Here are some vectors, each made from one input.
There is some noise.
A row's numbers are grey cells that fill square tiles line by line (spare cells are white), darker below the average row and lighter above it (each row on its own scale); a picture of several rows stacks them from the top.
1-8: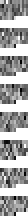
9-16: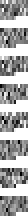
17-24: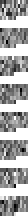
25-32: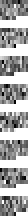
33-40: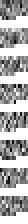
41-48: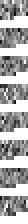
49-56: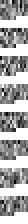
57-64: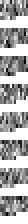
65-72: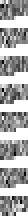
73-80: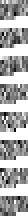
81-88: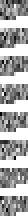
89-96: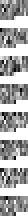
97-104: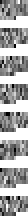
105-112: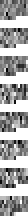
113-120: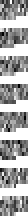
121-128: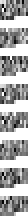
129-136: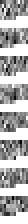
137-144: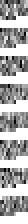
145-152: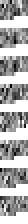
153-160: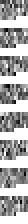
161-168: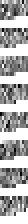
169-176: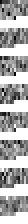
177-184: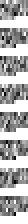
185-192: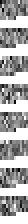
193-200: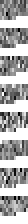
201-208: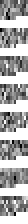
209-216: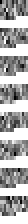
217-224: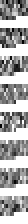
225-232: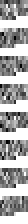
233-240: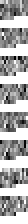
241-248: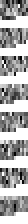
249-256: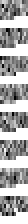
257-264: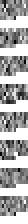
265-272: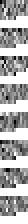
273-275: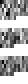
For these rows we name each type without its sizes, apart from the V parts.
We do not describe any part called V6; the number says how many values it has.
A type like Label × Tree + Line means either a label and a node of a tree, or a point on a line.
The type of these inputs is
(Bool × Bool × Bool + Circle) × Tree + Line × V6.
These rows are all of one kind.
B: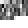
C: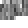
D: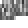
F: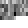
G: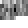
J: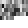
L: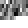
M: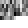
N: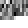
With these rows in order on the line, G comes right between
B and C.
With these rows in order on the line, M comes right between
F and J.
